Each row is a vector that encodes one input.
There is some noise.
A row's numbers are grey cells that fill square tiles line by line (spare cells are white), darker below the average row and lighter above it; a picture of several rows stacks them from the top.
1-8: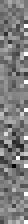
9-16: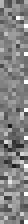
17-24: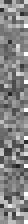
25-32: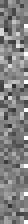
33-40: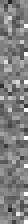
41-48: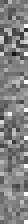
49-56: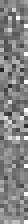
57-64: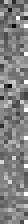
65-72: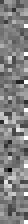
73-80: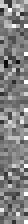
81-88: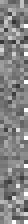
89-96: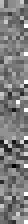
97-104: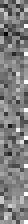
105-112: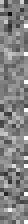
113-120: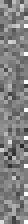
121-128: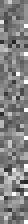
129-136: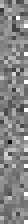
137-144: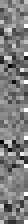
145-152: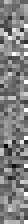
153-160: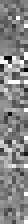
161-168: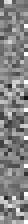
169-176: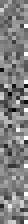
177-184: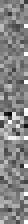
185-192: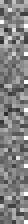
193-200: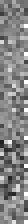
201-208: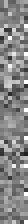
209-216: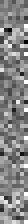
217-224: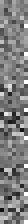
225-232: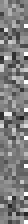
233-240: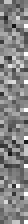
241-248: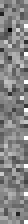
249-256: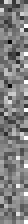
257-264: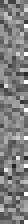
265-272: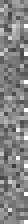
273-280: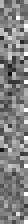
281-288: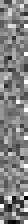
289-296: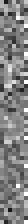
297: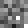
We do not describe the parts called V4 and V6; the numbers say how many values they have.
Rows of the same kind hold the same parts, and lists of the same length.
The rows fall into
3 kinds.
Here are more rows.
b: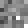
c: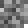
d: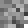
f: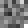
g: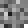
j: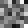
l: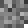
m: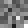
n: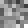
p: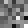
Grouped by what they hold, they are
b, m, p
c, d, l, n
f, g, j

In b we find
a value of V6.
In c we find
a point on a 14-point circle and a value of V6.
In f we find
a true/false value and a value of V4.
